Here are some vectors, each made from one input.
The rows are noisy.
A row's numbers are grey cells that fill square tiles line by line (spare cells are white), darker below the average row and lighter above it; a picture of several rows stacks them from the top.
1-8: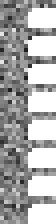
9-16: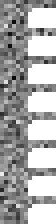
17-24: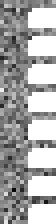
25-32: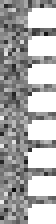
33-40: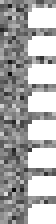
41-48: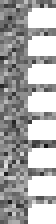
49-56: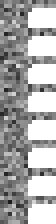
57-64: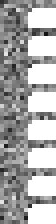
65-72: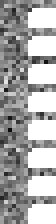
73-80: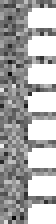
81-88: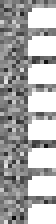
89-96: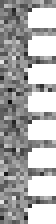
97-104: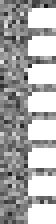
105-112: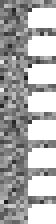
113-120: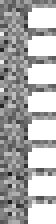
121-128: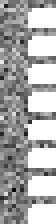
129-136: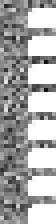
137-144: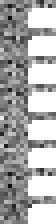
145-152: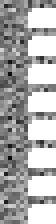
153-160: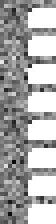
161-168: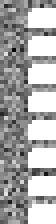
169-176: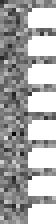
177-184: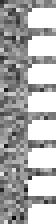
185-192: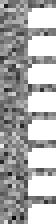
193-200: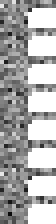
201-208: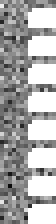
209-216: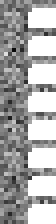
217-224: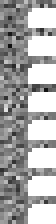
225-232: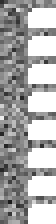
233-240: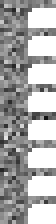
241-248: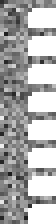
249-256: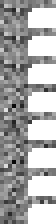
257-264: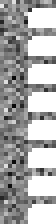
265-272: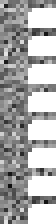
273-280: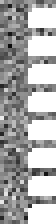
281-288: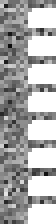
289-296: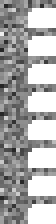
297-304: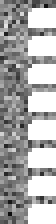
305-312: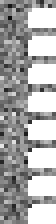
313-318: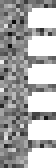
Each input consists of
a point on a 16-point line.
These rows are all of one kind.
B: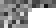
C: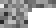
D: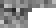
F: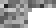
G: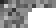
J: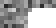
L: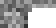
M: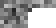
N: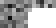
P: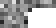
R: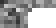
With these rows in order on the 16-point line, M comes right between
D and R.
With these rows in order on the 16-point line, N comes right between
J and L.
